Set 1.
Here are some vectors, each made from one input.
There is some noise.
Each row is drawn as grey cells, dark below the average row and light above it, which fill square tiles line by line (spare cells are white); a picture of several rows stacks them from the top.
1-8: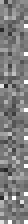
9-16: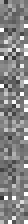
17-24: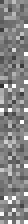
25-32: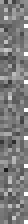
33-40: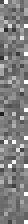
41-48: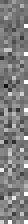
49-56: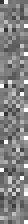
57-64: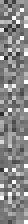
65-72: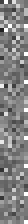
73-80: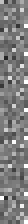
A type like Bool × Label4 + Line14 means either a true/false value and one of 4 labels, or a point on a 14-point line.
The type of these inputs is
Bool × Bool × Bool.
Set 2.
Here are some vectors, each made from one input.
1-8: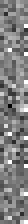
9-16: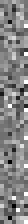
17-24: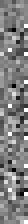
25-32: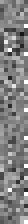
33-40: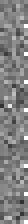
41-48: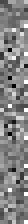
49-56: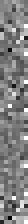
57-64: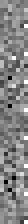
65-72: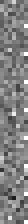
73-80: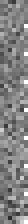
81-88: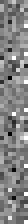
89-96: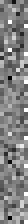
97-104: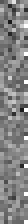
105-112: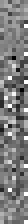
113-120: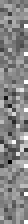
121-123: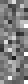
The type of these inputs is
Bool × Bool × Bool.
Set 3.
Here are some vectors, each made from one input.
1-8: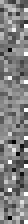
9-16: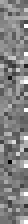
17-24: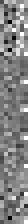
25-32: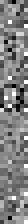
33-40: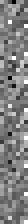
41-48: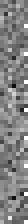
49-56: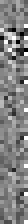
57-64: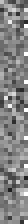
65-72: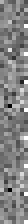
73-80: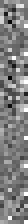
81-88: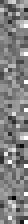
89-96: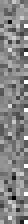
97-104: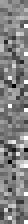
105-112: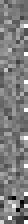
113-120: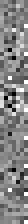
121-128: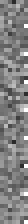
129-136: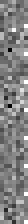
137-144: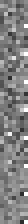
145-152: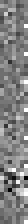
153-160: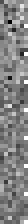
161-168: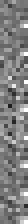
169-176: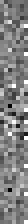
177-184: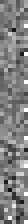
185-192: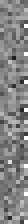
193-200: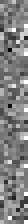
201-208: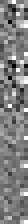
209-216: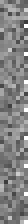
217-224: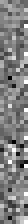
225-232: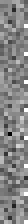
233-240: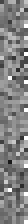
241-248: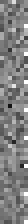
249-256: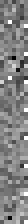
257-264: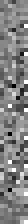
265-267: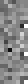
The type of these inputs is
Bool × Bool × Bool.
